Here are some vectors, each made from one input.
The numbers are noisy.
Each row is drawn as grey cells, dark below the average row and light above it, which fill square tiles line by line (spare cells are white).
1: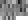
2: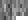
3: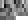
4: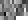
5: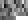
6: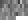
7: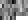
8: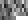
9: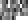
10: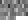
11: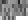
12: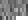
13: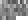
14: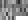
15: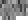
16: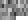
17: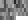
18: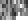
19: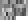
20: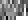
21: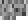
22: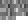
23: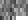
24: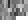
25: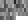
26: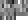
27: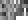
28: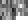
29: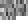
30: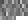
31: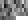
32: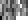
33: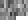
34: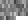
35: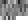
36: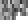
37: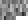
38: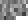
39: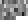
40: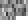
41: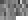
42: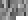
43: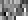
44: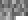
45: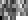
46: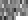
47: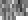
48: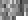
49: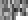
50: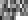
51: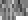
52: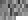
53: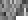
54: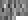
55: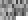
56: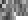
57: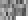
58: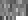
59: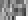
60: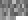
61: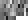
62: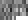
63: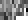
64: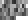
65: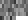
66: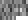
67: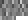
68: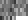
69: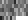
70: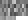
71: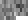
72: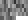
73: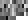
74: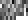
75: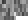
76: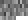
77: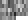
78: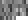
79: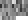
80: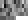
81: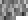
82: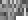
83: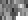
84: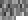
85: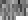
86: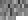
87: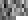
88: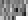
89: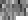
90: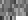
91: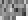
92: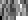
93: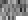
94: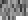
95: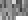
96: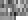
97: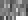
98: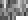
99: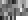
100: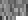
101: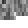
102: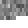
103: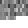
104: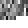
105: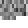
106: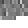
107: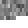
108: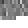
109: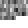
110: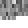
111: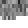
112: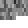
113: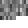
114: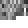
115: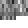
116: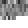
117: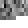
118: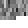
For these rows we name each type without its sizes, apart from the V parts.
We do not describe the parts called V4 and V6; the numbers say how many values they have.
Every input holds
a true/false value and a value of V4, together with either a point on a line, or a value of V6.
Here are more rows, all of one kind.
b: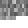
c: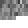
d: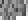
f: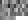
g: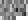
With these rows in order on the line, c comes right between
d and f.
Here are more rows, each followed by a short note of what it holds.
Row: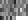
a true/false value, a value of V4 and a value of V6
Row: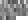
a true/false value, a value of V4 and a value of V6
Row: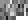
a true/false value, a value of V4 and a value of V6
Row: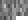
a true/false value, a value of V4 and a value of V6
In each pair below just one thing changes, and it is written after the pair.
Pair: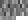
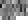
the true/false value
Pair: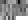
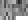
the place on the line
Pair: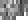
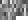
the true/false value
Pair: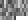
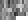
the place on the line
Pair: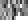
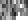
the true/false value
